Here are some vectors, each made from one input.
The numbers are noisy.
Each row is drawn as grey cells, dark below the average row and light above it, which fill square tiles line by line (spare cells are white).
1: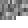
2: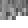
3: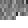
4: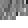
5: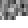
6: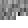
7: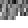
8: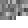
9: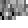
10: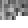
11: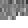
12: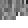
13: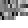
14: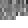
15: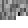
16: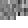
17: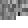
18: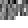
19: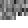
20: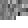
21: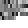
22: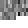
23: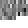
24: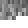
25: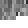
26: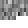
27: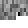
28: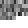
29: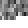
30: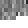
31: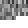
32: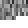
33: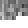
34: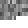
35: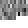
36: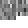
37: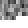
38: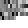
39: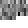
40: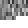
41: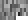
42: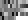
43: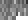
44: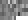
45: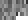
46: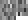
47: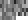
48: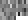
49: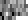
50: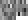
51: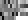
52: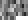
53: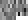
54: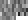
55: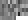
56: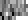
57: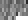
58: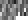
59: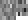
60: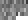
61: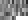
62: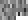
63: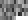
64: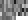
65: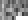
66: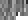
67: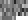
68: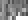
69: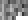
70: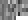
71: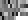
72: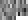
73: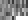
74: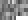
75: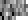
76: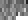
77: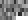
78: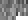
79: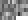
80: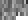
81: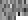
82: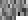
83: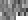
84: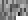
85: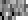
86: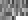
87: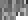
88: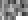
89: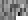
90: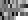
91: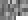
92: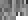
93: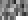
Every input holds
a true/false value, together with either a fixed value, or a node of a 12-node tree.
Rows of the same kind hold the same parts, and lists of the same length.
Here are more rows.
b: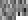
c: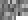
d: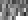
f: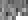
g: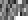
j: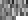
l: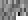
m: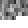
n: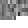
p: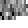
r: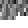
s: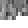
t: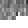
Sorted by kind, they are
b, c, d, f, g, j, l, m, n, r, s, t
p

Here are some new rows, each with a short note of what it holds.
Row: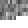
a node of a 12-node tree and a true/false value
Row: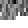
a node of a 12-node tree and a true/false value
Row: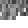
a node of a 12-node tree and a true/false value
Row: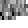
a true/false value
